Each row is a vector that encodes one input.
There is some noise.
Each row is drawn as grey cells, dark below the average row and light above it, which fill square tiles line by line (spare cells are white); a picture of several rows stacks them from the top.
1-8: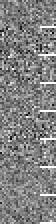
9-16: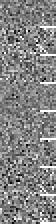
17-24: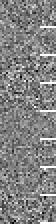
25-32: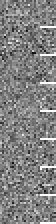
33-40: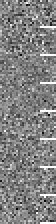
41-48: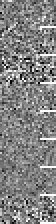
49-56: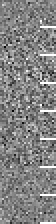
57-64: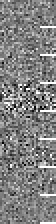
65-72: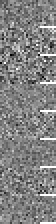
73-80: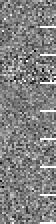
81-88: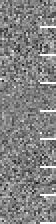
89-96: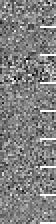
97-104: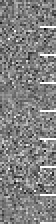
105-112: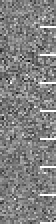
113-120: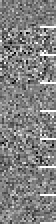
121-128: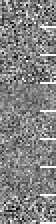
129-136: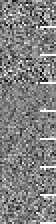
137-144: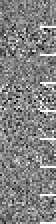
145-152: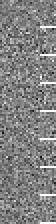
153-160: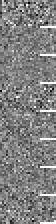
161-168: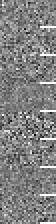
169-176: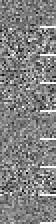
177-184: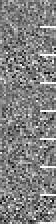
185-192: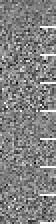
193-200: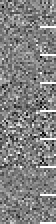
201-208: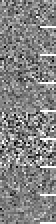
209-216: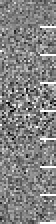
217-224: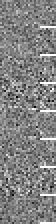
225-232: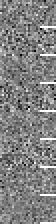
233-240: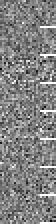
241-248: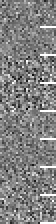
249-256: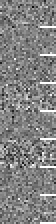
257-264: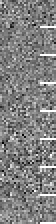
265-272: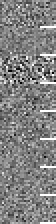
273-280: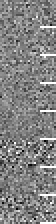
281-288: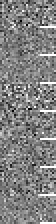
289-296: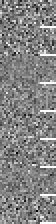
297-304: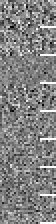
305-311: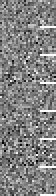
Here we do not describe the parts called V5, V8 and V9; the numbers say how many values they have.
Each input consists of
either a point on a 3-point line, a point on a 6-point line and a value of V5, or a point on a 12-point line and a value of V8, or a node of a 10-node tree and a value of V9.
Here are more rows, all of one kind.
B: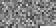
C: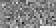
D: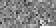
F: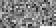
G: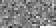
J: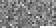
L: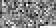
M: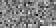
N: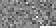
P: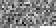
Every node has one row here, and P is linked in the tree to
J and M.
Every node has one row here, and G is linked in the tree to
J.
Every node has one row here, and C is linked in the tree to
D and L.
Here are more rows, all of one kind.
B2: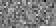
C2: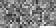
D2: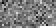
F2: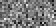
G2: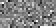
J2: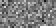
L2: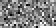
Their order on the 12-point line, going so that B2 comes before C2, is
L2, D2, F2, B2, J2, G2, C2.
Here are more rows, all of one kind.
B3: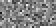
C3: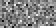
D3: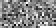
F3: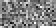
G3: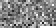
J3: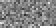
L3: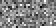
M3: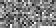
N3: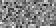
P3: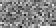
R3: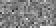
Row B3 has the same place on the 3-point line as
J3, M3, N3 and R3.
